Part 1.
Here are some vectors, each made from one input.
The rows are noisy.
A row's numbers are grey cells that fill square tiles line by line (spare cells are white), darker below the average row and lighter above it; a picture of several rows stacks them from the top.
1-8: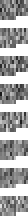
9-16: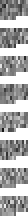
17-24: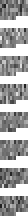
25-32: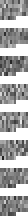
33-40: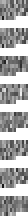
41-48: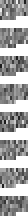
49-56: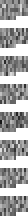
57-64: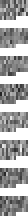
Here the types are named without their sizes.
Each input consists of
three true/false values.
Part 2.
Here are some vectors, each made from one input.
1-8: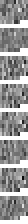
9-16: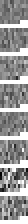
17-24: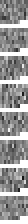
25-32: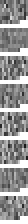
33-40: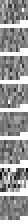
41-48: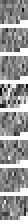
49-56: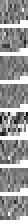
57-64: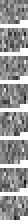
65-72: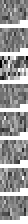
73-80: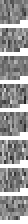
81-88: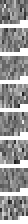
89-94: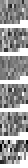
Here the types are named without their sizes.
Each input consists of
either a fixed value, or a node of a tree.
